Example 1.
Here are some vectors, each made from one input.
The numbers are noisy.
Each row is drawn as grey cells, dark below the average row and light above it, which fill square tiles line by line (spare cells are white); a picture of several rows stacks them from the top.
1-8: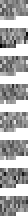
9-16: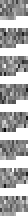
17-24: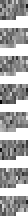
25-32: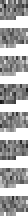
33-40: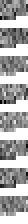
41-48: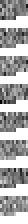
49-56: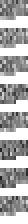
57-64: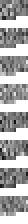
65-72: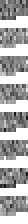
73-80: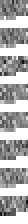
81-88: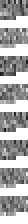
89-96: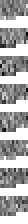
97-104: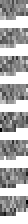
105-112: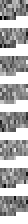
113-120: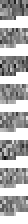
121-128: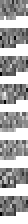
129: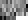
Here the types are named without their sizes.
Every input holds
four true/false values, together with either a fixed value, or a node of a tree.
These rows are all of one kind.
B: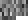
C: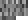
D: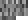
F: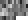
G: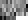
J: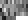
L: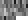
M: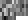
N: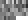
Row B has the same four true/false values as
C and D.
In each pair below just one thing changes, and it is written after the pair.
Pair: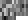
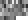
the node of the tree
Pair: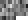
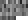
one of the four true/false values
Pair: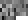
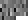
one of the four true/false values
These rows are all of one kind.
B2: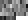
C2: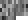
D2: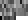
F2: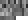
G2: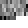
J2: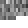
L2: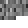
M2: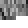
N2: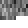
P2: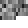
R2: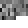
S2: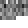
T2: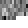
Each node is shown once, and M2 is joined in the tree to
R2.
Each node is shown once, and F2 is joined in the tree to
N2 and T2.
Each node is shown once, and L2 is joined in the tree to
B2, C2, J2 and T2.
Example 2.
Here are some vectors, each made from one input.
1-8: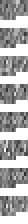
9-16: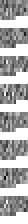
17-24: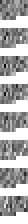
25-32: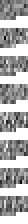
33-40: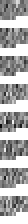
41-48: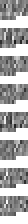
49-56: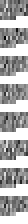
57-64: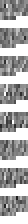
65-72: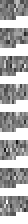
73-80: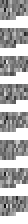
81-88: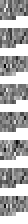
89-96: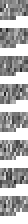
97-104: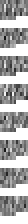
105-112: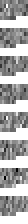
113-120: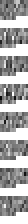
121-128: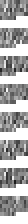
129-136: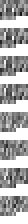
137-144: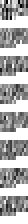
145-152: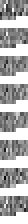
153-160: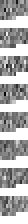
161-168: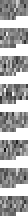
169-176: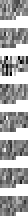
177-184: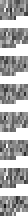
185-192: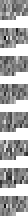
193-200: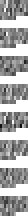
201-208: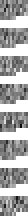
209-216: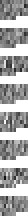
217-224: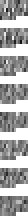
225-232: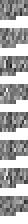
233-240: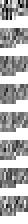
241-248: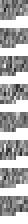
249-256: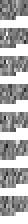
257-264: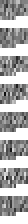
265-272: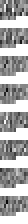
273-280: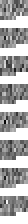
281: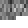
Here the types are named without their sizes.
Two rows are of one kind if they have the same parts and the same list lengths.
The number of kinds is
3.
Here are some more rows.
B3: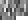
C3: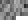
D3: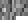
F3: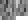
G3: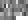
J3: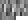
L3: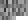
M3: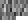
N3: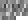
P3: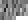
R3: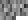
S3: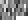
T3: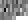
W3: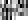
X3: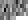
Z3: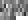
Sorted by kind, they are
B3, G3, N3, S3, Z3
C3, D3, F3, J3, L3, M3, P3, R3, T3, X3
W3

